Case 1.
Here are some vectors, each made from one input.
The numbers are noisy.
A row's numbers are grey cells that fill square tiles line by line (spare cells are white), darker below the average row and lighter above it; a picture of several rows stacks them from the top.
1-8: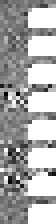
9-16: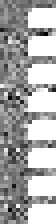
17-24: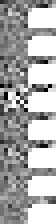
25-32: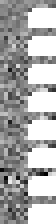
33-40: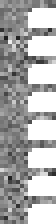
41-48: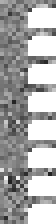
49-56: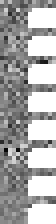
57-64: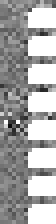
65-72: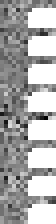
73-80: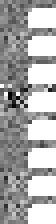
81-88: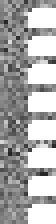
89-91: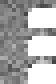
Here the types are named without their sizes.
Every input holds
a true/false value, together with either a point on a circle, or a fixed value.
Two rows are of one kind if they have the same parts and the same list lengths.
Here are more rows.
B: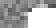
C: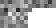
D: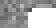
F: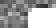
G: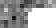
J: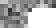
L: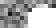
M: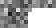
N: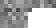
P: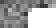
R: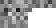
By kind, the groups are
B, C, D, F, J, L, M, N, P, R
G

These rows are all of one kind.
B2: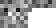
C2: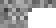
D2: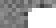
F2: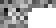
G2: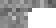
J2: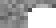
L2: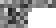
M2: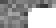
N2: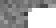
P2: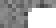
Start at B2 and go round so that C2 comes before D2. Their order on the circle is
B2, G2, L2, C2, F2, N2, J2, D2, P2, M2.
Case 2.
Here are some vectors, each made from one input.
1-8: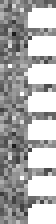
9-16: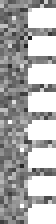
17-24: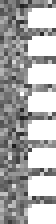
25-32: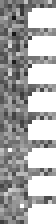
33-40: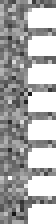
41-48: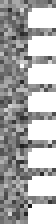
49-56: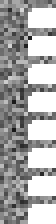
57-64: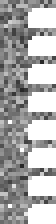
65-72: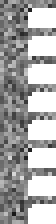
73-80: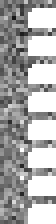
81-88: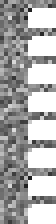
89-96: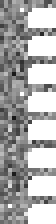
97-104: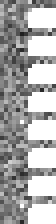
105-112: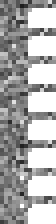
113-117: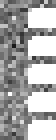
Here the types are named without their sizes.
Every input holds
either a point on a line, or three true/false values.
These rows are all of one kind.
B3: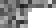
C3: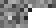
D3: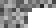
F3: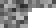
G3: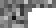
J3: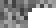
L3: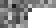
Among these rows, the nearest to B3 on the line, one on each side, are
F3 and G3.
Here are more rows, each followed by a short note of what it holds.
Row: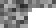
a point on a line
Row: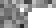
three true/false values
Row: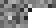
a point on a line
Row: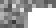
three true/false values
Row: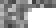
three true/false values
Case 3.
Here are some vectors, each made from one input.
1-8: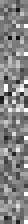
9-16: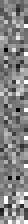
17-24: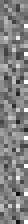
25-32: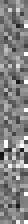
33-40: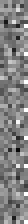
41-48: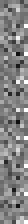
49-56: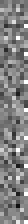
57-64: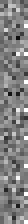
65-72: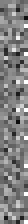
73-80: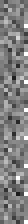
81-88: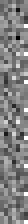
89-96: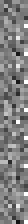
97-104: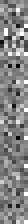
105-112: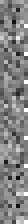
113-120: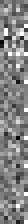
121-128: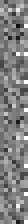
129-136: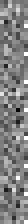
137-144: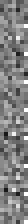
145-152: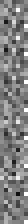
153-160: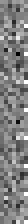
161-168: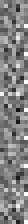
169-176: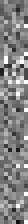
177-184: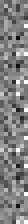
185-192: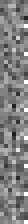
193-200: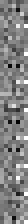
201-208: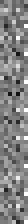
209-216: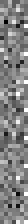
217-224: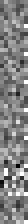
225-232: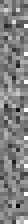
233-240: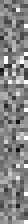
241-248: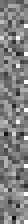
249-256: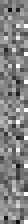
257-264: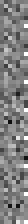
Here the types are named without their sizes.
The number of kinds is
3.
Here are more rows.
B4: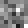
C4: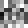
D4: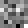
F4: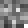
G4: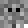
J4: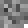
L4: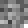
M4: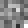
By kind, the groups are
B4, D4, J4
C4
F4, G4, L4, M4

